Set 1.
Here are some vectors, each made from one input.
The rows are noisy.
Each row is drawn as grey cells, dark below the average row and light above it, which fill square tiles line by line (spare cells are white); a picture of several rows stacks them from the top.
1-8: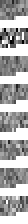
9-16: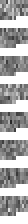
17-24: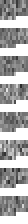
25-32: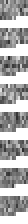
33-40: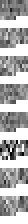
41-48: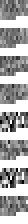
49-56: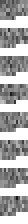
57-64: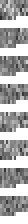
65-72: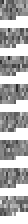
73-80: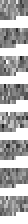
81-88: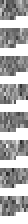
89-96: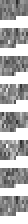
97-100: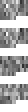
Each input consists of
a list of up to three points on a 5-point line.
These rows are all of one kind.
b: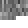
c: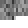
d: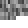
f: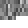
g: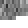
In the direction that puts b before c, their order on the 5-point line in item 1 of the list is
d, b, c, g, f.
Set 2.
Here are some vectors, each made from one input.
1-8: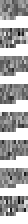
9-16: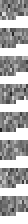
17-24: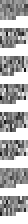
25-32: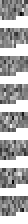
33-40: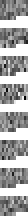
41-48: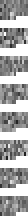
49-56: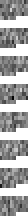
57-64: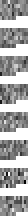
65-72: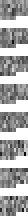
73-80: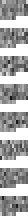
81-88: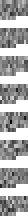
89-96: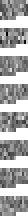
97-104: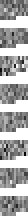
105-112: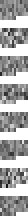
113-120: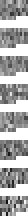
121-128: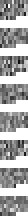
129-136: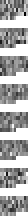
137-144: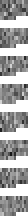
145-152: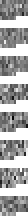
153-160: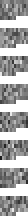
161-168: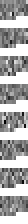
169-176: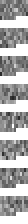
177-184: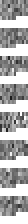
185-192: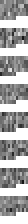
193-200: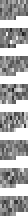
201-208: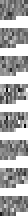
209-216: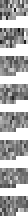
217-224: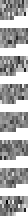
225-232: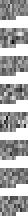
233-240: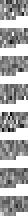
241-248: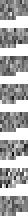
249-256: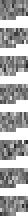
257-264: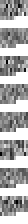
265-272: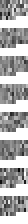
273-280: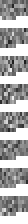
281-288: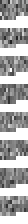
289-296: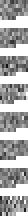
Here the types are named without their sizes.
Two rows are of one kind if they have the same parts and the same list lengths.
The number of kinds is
3.
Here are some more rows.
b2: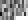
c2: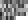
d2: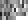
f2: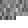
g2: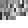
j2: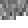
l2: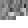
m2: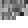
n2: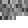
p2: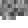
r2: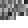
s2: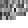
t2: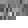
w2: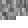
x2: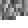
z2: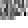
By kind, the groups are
b2, c2, z2
d2, g2, s2
f2, j2, l2, m2, n2, p2, r2, t2, w2, x2

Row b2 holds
a point on a circle.
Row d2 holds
a fixed value.
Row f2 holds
a label and six true/false values.
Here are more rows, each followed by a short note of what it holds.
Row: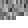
a label and six true/false values
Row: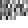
a fixed value
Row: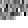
a point on a circle
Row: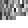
a fixed value
